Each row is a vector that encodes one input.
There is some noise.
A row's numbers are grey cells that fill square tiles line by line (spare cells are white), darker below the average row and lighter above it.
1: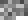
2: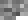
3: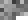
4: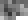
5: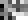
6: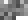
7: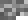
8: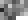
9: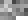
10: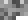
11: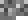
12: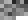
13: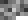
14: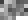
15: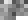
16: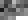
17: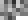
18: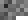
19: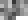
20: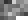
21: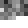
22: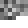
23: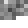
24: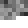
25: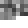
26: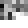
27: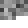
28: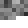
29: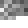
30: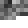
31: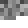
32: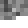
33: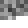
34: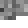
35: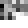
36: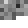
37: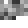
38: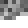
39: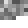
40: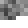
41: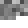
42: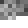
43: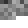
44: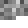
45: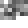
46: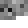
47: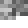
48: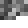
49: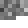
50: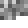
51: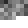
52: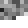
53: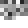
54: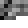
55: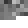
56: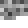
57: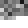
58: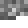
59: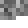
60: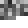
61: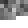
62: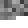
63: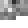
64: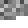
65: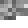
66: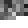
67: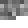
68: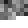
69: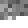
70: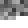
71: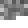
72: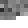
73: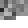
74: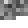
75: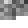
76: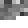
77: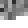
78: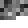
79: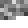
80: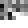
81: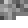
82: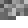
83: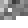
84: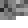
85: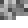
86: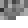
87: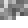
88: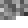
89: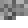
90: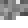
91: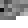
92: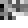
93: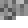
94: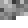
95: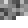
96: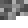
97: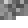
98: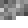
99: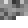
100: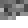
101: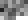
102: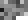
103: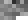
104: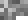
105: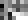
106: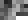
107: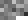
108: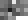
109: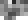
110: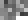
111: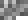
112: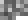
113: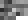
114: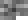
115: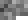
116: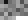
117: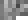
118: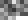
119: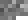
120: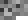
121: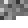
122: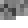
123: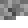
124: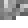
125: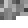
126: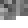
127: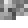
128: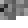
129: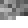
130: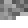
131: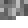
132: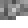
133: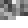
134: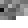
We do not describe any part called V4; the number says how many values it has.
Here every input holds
a list of up to two items, each a point on a 5-point line, a true/false value and a value of V4.
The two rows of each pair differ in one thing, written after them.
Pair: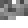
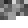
the value of V4 in item 1 of the list
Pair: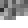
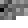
the true/false value in item 1 of the list
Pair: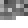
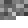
the place on the 5-point line in item 1 of the list
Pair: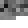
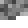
the value of V4 in item 1 of the list
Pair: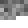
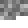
the value of V4 in item 1 of the list
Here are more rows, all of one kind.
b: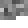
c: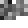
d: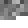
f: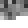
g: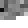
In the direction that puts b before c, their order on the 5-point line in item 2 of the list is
b, c, g, d, f.
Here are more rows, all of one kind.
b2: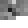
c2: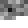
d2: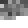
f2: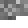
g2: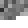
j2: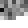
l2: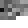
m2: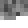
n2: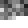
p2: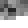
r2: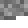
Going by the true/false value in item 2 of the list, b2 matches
d2 and r2.
